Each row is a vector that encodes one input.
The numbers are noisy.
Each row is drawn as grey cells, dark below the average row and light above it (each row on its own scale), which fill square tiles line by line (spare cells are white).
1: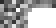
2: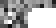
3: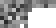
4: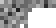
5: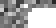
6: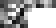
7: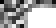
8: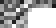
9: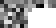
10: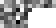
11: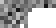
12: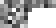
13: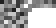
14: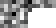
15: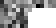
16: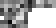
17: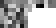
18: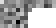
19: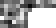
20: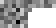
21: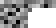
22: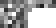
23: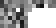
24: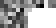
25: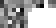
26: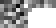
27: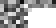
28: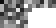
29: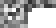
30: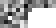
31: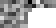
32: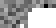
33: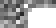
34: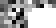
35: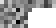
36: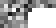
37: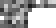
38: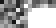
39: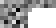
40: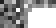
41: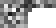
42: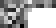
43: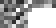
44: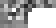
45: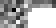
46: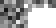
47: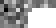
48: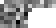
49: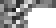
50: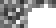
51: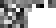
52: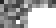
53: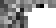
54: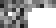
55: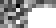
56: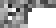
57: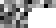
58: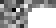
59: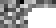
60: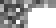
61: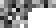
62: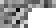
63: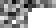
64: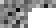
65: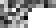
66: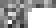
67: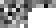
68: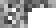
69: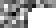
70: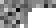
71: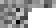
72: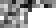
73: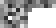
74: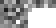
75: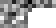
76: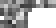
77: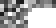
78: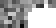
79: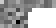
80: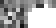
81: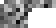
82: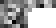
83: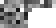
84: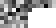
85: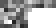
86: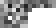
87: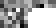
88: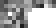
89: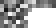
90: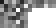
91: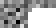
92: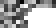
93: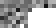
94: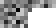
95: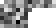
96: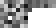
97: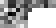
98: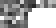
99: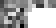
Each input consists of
either a point on a 5-point line and a true/false value, or a point on a 9-point line.
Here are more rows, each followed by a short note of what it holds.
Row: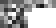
a point on a 5-point line and a true/false value
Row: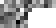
a point on a 9-point line
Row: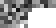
a point on a 9-point line
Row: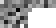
a point on a 9-point line
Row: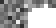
a point on a 5-point line and a true/false value
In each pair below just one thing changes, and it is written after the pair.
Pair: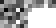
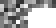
the place on the 5-point line
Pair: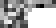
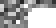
the true/false value
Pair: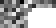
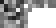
the place on the 5-point line
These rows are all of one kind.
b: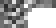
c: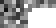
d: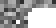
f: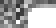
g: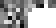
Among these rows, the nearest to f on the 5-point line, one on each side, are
b and g.
